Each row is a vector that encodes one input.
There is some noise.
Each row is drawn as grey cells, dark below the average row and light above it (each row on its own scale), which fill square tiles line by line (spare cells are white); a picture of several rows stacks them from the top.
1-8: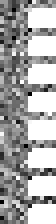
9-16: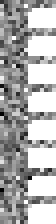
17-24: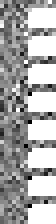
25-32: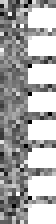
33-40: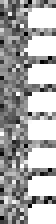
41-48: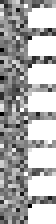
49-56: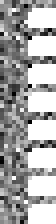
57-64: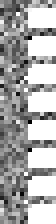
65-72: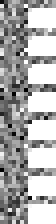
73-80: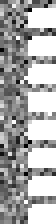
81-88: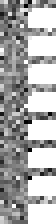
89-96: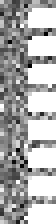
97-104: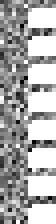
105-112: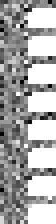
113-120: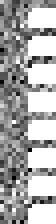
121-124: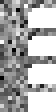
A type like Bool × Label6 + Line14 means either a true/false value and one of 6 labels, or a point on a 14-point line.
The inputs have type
Bool × Bool × Bool × Line7 + Line9.
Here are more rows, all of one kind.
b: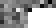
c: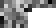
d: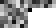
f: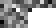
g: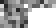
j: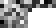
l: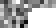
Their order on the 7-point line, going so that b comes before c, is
l, b, c, f, j, d, g.
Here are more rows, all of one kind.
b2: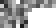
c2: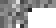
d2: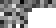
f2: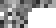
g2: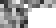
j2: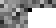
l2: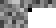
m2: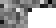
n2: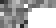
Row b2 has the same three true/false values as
c2, g2 and j2.
